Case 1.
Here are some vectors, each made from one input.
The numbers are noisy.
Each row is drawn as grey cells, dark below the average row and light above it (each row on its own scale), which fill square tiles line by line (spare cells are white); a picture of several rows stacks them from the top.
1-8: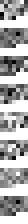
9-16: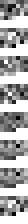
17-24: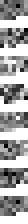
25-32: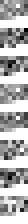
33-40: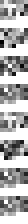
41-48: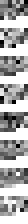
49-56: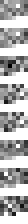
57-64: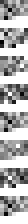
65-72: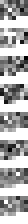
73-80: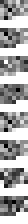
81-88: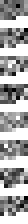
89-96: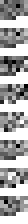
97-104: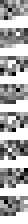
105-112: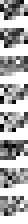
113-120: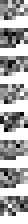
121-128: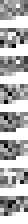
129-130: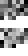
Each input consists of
four true/false values.
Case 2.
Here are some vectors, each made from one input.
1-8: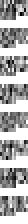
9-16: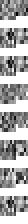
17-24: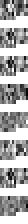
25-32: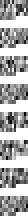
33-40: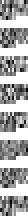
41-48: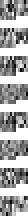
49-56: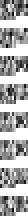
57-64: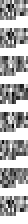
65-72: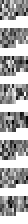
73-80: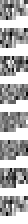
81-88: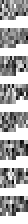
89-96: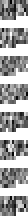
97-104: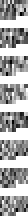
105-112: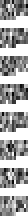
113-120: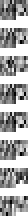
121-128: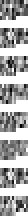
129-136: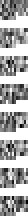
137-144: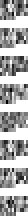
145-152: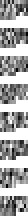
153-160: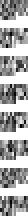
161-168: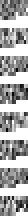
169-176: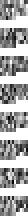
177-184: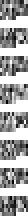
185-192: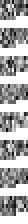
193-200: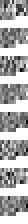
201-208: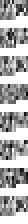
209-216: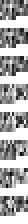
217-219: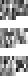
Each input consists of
three true/false values.
